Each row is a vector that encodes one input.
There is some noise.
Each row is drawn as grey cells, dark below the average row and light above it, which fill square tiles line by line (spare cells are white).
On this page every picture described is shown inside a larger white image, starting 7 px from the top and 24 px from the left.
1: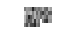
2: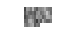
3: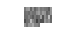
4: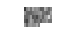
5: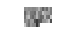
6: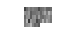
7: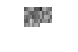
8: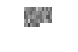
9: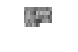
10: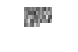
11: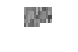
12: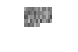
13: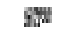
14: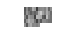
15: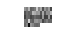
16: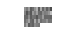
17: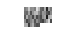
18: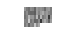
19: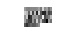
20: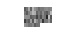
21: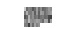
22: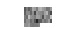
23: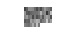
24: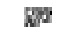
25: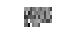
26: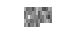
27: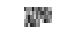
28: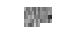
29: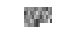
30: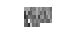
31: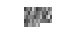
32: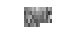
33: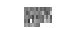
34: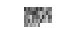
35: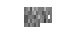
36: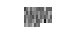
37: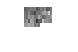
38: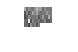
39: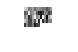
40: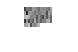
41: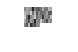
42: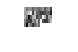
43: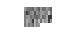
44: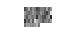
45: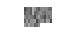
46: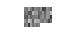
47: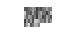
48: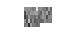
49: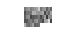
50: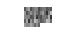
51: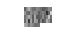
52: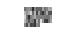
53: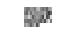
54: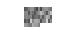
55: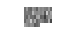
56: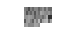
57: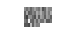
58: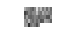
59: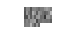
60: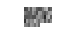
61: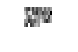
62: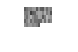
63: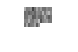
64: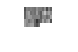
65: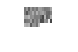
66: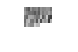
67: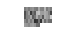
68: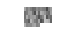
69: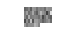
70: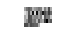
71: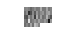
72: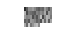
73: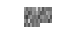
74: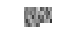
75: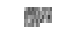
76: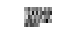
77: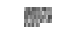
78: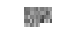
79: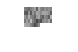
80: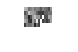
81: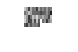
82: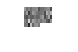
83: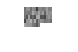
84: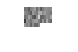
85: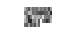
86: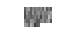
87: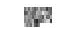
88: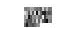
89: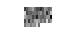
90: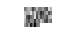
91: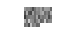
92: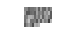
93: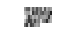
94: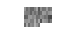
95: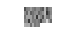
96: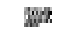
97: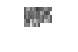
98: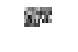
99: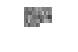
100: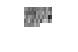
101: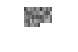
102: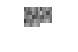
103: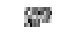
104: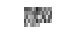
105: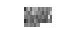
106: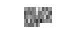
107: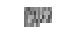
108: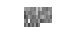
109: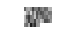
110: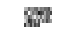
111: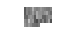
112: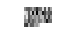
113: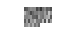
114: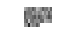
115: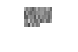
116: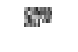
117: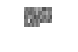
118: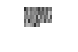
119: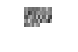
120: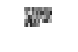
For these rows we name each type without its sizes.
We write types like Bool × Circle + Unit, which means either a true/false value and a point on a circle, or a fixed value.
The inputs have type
(Bool × Bool × Bool + Unit) × Line + Tree.
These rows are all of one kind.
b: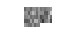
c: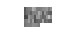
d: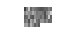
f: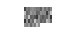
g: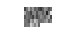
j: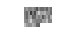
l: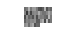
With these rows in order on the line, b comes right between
f and j.
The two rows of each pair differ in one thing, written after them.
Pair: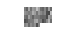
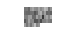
the place on the line
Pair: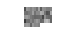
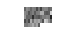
one of the three true/false values
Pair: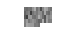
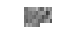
one of the three true/false values
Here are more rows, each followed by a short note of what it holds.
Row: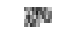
a node of a tree
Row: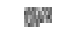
a point on a line
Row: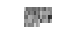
a point on a line
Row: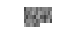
a point on a line and three true/false values
